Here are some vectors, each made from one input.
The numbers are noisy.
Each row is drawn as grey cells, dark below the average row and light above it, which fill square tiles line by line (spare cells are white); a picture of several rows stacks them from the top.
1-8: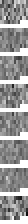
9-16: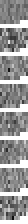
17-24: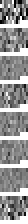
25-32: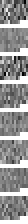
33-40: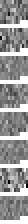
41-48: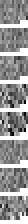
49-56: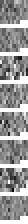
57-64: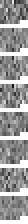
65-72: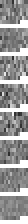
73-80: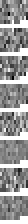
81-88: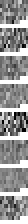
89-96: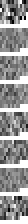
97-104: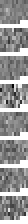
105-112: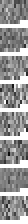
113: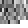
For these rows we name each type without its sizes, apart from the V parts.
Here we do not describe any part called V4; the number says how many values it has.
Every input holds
either a point on a circle and a value of V4, or a list of points on a line.
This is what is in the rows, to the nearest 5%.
About 20% of them hold a point on a circle and a value of V4. The rest are lists of points on a line.
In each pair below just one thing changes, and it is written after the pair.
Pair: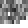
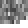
the place on the circle
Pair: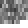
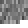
the place on the circle
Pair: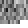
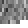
the value of V4
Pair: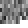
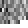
the value of V4
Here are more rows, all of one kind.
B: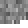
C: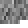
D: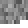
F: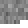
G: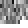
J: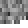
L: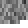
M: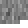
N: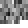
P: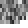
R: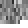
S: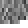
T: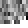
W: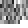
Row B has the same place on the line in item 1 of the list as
F, J, L and R.
